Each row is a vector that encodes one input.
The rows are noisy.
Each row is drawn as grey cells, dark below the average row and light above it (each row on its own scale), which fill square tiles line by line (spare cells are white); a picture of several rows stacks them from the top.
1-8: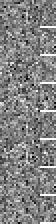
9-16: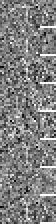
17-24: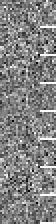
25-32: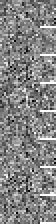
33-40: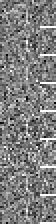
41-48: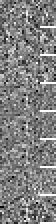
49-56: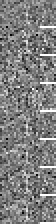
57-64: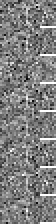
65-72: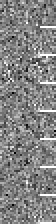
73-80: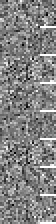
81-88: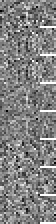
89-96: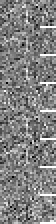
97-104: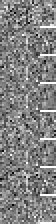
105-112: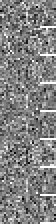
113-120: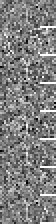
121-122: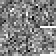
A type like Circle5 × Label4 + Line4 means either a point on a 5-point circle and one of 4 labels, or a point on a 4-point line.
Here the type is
Bool × (Circle8 + Unit) + Tree7.
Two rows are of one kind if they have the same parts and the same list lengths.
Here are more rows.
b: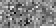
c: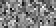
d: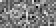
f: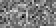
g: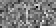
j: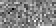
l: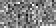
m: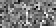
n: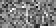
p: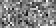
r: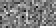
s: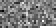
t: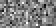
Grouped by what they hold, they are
b, j, l, p
c, d, f, g, m, n, r, s
t

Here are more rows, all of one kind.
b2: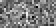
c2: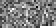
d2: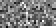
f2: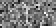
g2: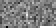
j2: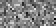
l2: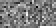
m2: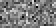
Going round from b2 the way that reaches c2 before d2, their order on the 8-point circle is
b2, j2, c2, f2, d2, g2, l2, m2.
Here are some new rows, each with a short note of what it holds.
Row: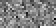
a point on an 8-point circle and a true/false value
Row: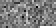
a point on an 8-point circle and a true/false value
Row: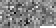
a node of a 7-node tree
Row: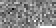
a node of a 7-node tree
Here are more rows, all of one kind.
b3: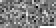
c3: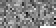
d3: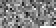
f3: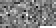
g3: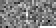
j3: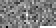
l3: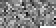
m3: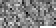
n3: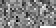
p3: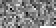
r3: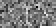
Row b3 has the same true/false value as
f3, g3, j3 and r3.
